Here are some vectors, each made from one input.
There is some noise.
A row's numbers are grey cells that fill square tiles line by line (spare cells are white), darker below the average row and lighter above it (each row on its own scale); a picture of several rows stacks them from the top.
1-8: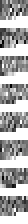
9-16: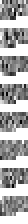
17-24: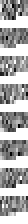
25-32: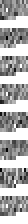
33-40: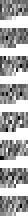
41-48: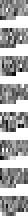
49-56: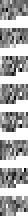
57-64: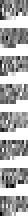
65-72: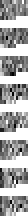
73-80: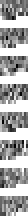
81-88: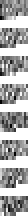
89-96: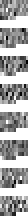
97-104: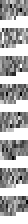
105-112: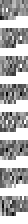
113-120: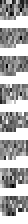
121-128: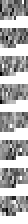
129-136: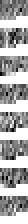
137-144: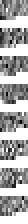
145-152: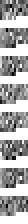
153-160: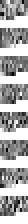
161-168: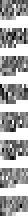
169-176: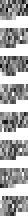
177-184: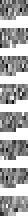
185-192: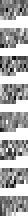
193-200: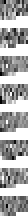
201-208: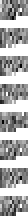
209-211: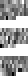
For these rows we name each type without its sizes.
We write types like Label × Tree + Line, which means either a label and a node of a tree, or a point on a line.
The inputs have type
Bool × Label.
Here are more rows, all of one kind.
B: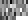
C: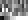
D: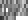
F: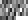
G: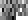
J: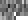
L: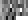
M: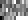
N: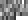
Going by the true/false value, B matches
C, F and L.
